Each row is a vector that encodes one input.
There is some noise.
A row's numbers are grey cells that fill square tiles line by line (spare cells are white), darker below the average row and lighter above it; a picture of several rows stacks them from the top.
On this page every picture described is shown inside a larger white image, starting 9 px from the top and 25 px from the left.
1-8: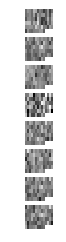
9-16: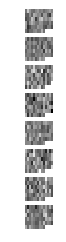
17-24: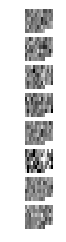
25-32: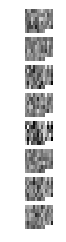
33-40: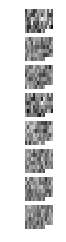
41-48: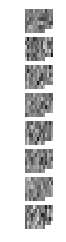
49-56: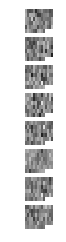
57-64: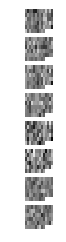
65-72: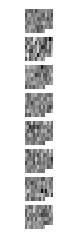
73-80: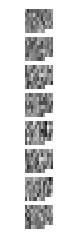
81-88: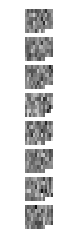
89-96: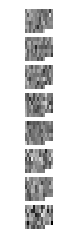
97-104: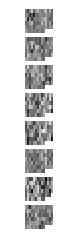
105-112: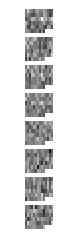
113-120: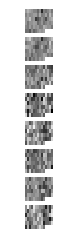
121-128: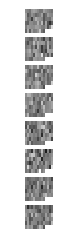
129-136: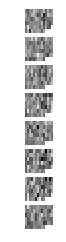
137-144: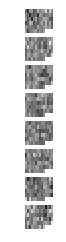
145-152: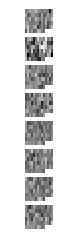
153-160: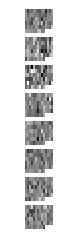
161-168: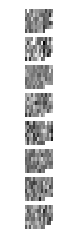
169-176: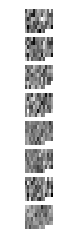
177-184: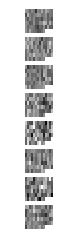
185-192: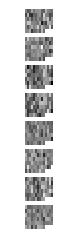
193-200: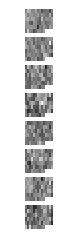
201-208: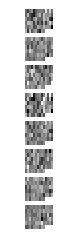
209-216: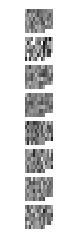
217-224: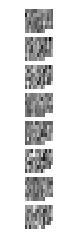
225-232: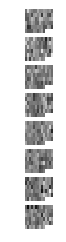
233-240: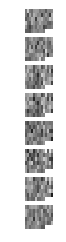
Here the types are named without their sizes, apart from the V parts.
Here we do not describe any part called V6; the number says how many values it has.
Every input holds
a value of V6, together with either a point on a circle and a true/false value, or a point on a line.
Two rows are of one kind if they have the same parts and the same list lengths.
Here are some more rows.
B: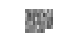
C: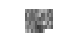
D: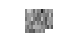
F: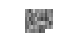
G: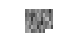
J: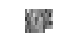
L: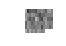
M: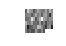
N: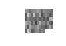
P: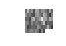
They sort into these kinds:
B, D, F, J, L, M, N, P
C, G

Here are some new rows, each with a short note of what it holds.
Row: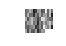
a point on a line and a value of V6
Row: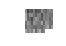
a point on a circle, a true/false value and a value of V6
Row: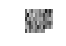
a point on a line and a value of V6
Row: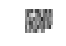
a point on a line and a value of V6
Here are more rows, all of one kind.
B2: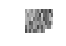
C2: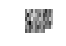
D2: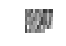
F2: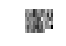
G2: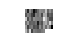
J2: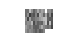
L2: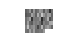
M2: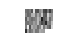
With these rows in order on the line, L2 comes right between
B2 and J2.
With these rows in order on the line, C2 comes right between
B2 and M2.
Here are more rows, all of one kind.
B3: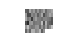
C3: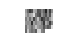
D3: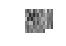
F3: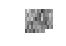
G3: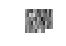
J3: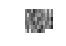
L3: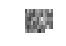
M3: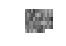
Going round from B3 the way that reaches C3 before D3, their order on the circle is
B3, L3, C3, J3, F3, G3, M3, D3.
